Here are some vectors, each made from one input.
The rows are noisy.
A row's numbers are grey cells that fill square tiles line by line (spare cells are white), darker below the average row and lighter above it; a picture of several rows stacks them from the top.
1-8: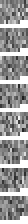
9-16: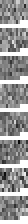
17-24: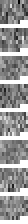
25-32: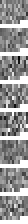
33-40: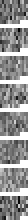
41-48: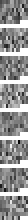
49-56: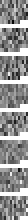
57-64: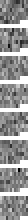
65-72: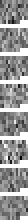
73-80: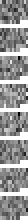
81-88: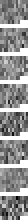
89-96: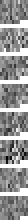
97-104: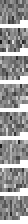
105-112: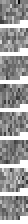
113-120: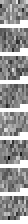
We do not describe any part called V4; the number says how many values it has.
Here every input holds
a value of V4, together with either one of 6 labels, or a point on a 5-point line.
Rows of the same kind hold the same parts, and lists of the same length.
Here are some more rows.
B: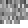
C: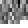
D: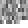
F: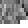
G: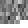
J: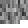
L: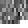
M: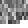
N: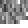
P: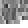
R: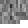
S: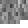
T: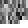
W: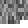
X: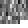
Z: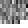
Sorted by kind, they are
B, C, D, F, L, P, X, Z
G, J, M, N, R, S, T, W

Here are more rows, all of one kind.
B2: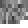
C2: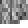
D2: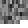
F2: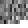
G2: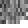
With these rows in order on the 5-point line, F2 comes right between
C2 and G2.
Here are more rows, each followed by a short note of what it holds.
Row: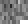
a point on a 5-point line and a value of V4
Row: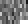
one of 6 labels and a value of V4
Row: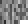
a point on a 5-point line and a value of V4
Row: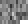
a point on a 5-point line and a value of V4
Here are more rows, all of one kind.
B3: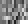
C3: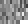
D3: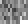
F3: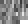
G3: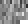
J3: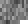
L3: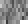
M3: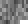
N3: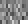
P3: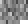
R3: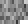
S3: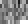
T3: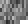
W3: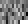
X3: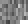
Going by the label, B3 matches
J3, M3, T3 and X3.
